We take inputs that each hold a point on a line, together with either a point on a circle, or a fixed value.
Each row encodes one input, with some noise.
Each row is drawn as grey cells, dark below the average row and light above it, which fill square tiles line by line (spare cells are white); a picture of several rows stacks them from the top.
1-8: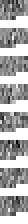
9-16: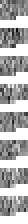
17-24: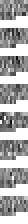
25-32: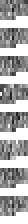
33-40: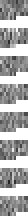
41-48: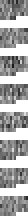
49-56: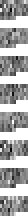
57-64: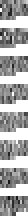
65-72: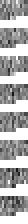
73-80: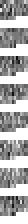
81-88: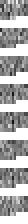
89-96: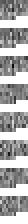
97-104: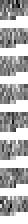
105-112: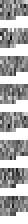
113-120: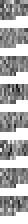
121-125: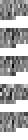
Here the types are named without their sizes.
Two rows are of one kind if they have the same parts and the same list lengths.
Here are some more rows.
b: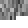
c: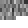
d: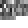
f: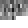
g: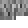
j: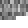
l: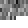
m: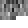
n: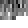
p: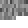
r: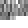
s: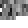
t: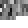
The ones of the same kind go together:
b, d, g, j, l, m, n, s, t
c, f, p, r

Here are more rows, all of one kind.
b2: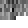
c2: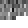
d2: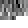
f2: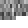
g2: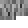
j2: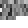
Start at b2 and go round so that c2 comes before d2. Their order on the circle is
b2, c2, d2, f2, g2, j2.
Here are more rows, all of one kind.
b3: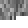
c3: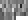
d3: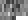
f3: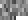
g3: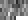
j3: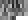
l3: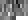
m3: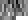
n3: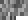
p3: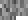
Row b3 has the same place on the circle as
c3, j3, l3 and m3.
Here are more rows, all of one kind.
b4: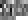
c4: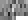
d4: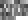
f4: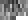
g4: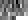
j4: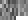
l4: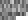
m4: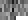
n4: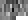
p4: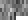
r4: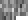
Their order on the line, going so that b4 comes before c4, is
b4, d4, l4, c4, r4, j4, p4, m4, n4, f4, g4.
